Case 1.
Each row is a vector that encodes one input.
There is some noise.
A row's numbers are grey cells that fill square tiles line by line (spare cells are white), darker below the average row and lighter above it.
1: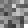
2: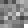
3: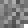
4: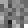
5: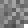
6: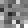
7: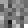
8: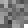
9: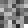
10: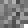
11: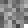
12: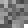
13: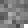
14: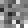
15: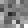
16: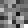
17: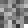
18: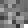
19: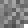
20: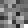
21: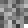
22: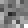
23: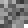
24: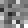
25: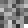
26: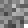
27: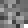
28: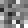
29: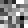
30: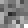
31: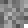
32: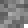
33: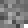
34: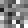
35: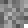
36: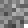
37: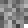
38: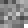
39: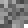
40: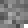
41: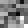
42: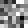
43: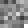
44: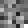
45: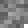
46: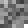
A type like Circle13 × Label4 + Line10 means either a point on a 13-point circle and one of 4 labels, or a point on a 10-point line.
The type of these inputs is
Line5.
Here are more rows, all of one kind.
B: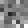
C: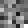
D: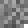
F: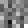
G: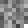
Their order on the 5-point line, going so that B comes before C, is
B, F, D, C, G.
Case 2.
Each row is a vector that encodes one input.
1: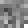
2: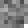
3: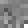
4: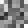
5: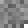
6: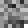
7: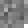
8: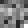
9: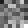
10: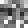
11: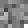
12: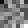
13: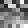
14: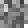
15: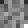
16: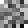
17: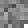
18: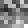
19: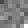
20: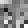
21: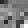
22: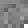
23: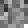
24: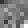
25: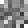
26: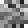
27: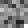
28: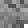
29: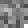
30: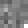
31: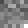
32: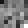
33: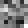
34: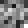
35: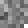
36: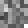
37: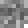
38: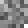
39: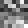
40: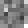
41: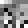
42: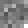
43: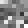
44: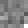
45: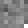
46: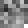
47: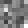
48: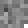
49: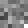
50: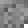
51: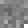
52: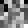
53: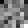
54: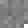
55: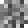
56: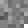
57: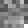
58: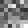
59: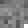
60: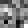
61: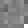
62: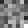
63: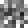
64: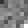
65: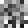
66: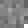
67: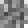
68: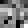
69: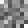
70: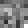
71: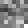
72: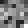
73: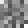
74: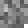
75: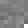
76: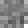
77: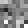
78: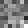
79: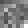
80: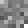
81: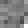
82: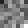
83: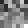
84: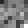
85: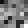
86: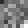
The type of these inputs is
Line9.
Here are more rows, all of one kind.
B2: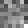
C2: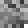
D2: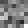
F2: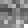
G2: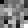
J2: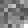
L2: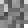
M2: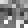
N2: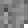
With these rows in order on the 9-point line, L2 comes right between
F2 and M2.
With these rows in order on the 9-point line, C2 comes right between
B2 and N2.
